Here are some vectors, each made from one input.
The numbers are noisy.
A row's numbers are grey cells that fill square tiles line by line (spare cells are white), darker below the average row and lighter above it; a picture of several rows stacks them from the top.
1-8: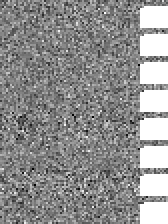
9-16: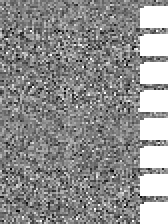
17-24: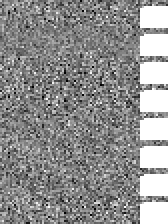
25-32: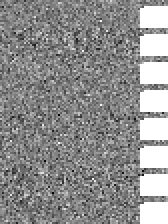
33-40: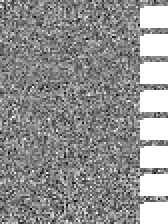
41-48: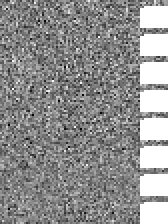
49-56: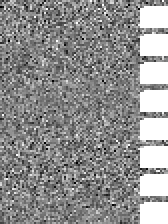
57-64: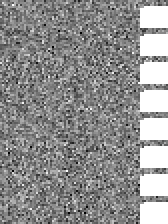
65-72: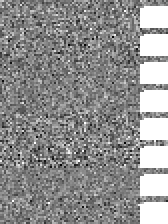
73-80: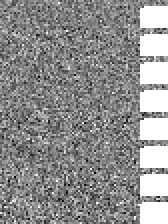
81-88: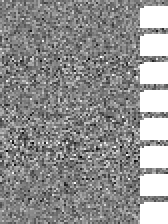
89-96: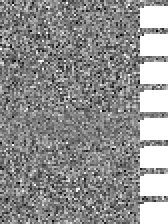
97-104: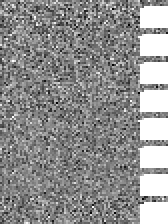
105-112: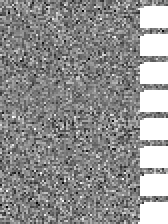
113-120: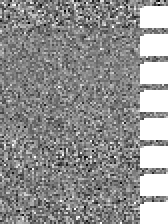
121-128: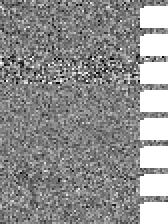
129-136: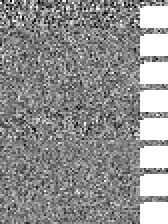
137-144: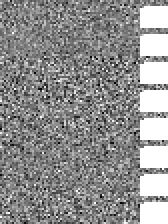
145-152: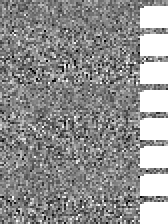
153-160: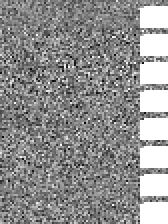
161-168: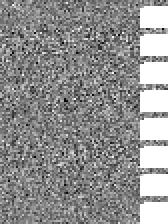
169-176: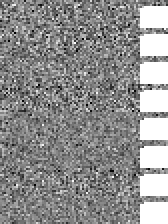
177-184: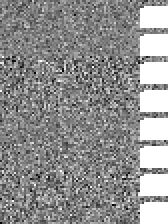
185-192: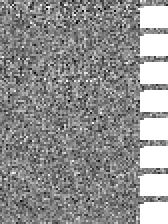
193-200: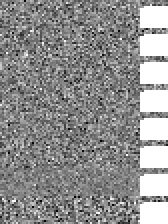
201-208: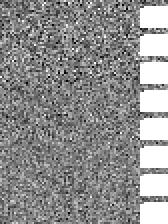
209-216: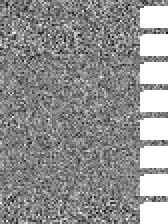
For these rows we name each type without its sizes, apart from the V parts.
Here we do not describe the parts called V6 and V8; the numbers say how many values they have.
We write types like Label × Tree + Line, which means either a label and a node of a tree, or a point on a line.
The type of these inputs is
Line × (Line + V6) + Tree × V8.
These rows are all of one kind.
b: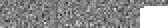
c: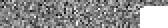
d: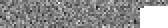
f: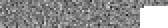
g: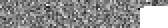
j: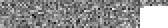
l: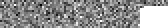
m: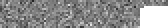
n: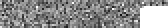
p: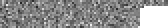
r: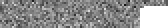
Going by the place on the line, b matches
c and d.
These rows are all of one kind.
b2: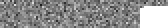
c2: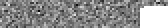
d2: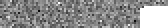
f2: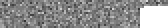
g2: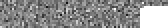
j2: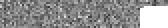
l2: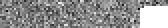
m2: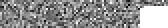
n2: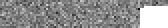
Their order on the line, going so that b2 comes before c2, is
m2, n2, b2, d2, l2, f2, c2, g2, j2.
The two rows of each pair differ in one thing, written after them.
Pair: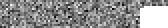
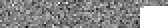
the node of the tree
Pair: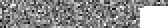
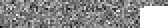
the value of V8
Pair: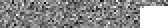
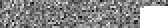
the node of the tree
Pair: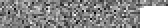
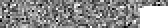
the node of the tree
